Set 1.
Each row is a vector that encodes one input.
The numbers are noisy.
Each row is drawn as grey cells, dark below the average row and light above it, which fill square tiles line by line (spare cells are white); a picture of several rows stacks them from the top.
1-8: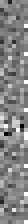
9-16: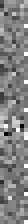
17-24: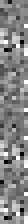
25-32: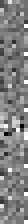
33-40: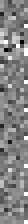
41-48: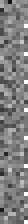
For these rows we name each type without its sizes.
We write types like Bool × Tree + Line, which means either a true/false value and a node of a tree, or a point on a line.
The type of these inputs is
Bool × Circle + Unit.
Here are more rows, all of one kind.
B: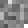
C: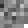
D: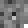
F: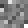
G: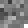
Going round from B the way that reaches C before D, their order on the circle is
B, C, G, F, D.
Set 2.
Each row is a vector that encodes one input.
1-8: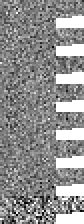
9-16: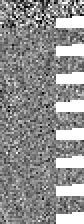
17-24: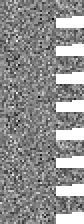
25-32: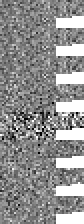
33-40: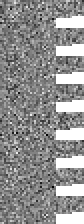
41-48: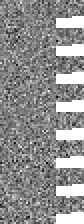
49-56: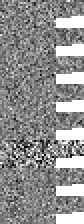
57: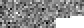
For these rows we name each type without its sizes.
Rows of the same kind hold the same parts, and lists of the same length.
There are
3 kinds of row.
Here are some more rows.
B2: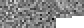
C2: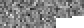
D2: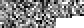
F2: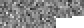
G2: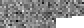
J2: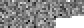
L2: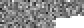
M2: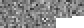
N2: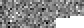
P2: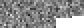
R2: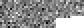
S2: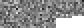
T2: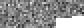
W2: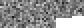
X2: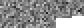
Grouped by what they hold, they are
B2, C2, F2, M2, N2, P2, R2, S2
D2
G2, J2, L2, T2, W2, X2

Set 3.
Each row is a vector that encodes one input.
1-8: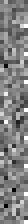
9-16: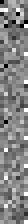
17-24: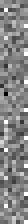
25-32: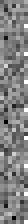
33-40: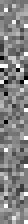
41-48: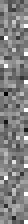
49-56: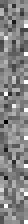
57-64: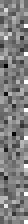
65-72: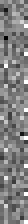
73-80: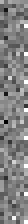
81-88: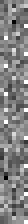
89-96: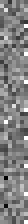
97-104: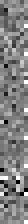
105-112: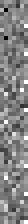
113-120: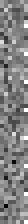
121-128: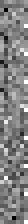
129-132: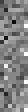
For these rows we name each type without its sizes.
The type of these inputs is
Bool × Circle + Unit.
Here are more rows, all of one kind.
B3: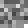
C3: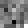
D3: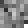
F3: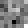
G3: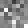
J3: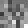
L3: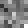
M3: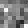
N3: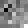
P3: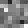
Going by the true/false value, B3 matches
G3, J3, M3 and P3.
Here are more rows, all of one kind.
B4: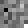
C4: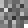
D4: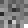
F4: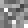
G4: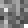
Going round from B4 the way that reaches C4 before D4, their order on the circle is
B4, G4, C4, F4, D4.
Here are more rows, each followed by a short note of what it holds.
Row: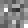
a point on a circle and a true/false value
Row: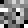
a fixed value
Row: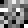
a fixed value
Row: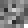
a point on a circle and a true/false value
